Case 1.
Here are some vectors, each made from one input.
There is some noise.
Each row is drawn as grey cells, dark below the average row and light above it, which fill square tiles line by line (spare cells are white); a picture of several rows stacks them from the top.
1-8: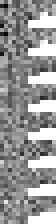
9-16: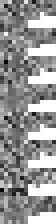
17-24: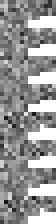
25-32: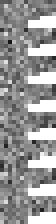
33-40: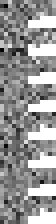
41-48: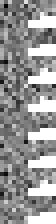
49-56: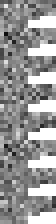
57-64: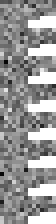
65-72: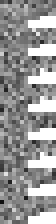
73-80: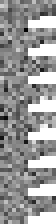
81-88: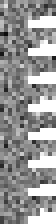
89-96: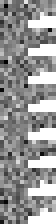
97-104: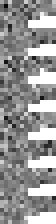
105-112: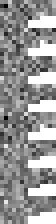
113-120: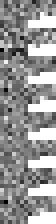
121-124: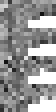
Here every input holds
a list of up to two points on a 9-point circle.
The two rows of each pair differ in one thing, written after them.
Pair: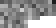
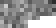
the place on the 9-point circle in item 2 of the list
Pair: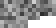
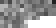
the place on the 9-point circle in item 1 of the list
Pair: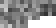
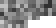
the place on the 9-point circle in item 2 of the list
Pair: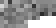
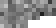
the place on the 9-point circle in item 2 of the list
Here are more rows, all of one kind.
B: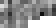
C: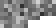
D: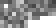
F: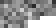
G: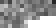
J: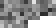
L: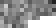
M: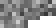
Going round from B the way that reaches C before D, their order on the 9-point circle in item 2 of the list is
B, C, G, F, D, L, M, J.
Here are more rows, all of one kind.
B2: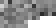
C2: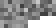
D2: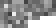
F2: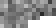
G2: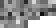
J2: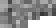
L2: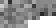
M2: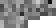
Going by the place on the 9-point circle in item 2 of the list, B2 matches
C2 and L2.
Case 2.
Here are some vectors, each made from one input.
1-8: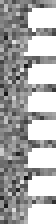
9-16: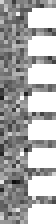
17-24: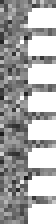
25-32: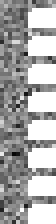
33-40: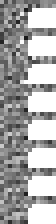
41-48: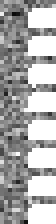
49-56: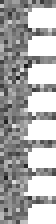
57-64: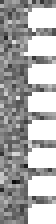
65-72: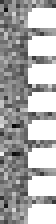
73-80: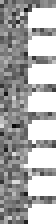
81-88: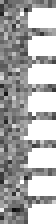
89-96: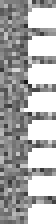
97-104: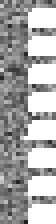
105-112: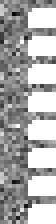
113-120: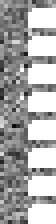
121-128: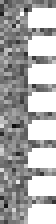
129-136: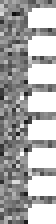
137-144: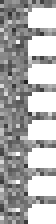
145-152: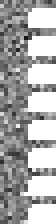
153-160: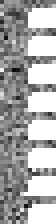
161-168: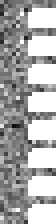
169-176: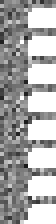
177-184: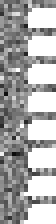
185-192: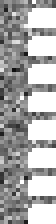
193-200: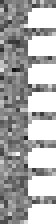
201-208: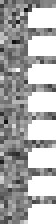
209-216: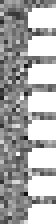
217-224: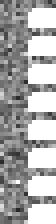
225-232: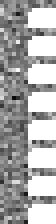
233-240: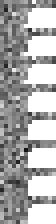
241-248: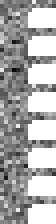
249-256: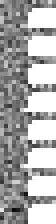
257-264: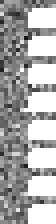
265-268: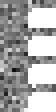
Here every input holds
a true/false value, together with either a point on a 10-point circle, or a fixed value.
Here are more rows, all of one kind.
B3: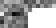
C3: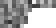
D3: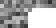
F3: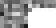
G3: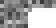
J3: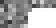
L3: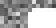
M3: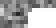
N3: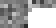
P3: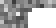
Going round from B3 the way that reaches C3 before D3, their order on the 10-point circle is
B3, G3, N3, F3, P3, L3, C3, J3, M3, D3.
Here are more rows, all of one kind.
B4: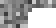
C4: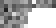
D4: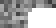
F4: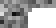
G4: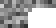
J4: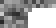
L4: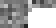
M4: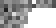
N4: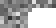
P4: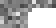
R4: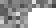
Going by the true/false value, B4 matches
F4 and J4.
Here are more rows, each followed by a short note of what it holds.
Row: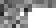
a true/false value
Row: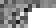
a true/false value
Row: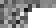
a true/false value
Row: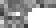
a point on a 10-point circle and a true/false value
